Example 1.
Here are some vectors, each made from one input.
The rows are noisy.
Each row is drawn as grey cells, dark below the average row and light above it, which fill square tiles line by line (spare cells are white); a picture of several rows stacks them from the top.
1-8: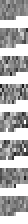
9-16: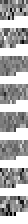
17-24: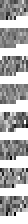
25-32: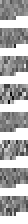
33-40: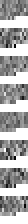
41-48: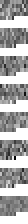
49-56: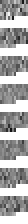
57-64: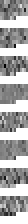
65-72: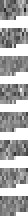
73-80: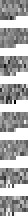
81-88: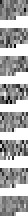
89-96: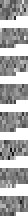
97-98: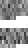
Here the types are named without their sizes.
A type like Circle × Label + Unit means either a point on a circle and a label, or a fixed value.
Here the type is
List(Line).
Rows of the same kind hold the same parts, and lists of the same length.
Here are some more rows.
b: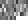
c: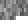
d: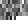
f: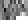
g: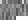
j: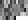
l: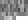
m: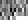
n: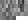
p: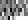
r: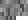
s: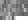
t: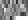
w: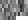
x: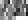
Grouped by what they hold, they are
b, c, f, g, j, l, n, r, s, w, x
d, t
m, p

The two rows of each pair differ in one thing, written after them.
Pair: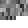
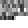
the place on the line in item 1 of the list
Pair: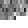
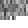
the place on the line in item 2 of the list
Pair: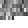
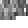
the place on the line in item 1 of the list
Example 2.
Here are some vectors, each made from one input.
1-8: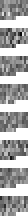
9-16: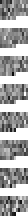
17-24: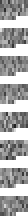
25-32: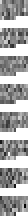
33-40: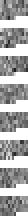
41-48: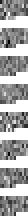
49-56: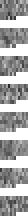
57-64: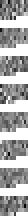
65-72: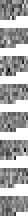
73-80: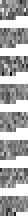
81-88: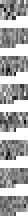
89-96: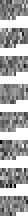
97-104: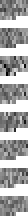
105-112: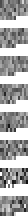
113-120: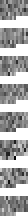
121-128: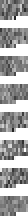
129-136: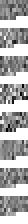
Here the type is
Circle10 + Circle13 + Unit.
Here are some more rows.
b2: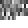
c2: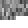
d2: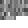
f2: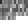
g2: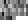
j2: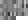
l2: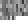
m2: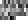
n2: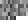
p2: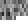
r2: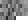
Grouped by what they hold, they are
b2, c2
d2
f2, g2, j2, l2, m2, n2, p2, r2

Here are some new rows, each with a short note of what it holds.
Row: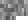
a point on a 13-point circle
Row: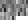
a point on a 13-point circle
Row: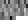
a point on a 13-point circle
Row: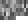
a fixed value
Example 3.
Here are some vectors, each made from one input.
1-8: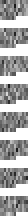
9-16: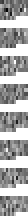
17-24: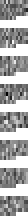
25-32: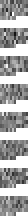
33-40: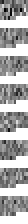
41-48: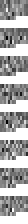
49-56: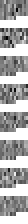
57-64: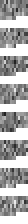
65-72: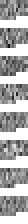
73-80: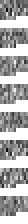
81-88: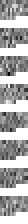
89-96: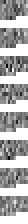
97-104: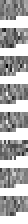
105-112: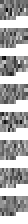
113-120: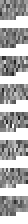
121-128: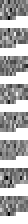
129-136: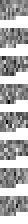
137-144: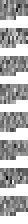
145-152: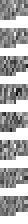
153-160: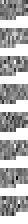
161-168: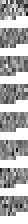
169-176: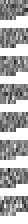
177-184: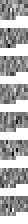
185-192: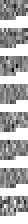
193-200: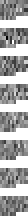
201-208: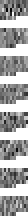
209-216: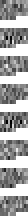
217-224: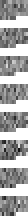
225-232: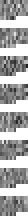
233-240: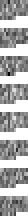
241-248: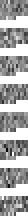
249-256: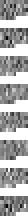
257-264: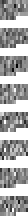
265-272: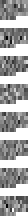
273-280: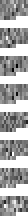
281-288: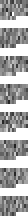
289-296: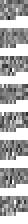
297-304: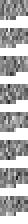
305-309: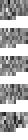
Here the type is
Line11 + Line16.
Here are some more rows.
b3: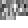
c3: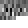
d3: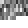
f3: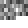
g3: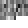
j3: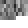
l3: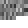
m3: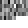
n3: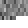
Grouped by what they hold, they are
b3, c3, f3, g3, m3
d3, j3, l3, n3

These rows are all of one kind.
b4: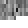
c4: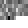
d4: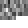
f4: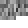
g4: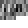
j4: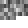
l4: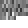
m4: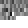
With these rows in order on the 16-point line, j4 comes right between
c4 and d4.
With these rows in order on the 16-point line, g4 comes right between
b4 and l4.
